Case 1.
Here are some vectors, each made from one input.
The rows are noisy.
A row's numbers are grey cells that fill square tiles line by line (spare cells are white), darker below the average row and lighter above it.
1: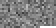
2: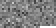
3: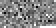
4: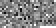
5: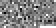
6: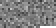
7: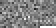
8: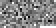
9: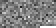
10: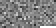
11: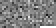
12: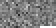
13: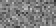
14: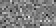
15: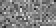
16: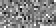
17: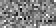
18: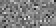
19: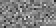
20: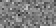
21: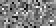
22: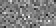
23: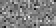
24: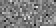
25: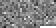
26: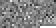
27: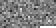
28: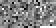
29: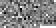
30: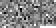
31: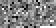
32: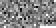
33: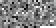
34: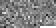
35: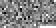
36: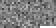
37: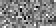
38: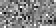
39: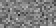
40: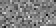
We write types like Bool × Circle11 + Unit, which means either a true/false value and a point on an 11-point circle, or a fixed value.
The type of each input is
Line4.
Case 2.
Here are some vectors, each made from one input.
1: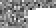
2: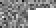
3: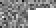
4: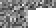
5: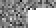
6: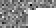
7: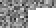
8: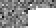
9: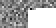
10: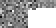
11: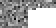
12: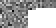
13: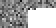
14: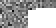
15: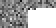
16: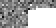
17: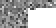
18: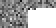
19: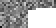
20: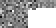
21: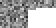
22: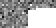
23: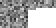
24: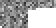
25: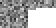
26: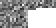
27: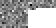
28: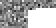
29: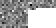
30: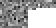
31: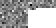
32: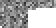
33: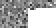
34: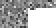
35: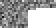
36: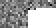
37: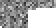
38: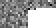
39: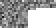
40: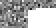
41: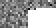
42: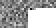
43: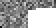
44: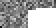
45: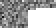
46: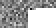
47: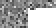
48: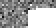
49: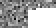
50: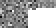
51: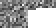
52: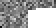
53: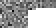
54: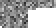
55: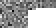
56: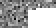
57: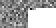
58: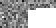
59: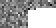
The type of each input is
Bool × Bool × Bool × Bool.
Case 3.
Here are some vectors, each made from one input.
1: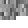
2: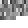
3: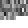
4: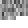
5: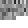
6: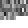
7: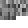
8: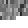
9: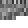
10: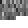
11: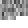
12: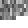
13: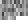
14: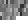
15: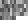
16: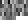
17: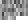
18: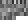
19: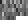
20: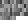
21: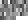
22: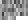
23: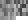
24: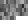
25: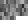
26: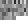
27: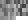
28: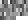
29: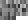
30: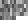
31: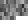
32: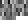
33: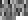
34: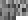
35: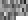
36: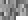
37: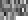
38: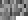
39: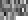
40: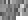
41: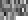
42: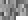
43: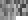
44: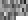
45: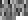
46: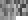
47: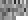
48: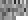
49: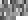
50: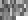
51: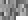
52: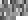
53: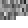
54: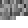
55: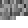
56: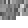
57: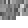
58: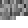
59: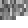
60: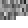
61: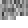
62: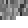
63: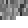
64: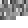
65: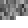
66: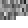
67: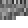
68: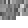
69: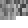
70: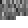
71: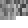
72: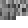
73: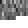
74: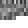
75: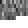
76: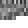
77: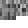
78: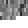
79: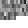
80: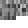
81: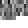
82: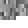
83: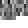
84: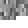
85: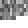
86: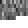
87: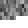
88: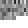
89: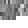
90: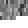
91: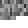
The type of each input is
Bool × Bool × Bool × Bool.
